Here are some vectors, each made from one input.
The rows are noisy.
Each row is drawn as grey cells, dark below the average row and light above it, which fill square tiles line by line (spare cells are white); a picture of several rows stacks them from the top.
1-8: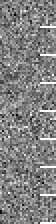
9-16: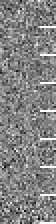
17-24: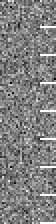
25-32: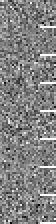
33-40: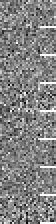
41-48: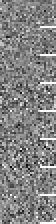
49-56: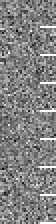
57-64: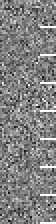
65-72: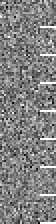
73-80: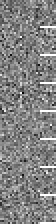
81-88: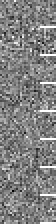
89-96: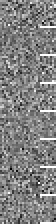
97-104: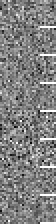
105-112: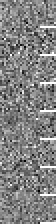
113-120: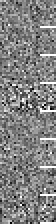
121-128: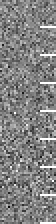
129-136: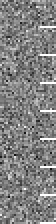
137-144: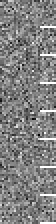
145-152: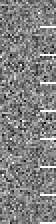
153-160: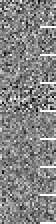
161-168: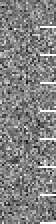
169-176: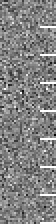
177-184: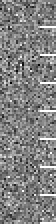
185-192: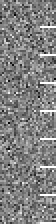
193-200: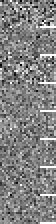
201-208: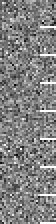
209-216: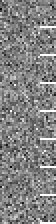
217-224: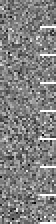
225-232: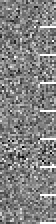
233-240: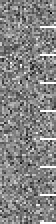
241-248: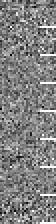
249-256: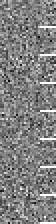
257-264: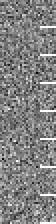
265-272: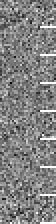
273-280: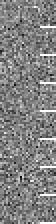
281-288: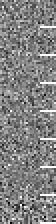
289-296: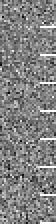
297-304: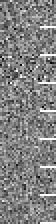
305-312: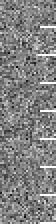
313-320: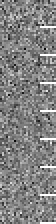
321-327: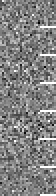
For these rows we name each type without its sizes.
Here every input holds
four true/false values, together with either a label, or a point on a line.
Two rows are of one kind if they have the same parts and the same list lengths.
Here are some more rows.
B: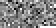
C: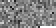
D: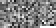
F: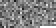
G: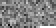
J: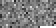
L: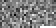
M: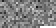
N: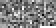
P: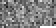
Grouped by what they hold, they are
B, D, N
C, F, G, J, L, M, P

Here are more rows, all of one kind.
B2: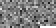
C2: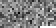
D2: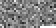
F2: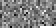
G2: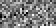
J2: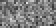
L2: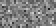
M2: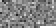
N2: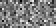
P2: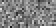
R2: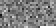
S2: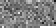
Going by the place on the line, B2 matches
C2, F2, G2 and R2.
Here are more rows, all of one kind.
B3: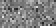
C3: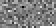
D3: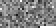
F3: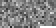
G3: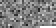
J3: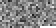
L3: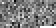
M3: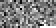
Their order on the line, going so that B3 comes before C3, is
D3, L3, M3, B3, F3, G3, C3, J3.
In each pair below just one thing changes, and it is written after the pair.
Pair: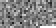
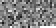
the label
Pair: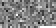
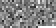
the label
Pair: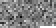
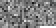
one of the four true/false values
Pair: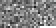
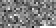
the label
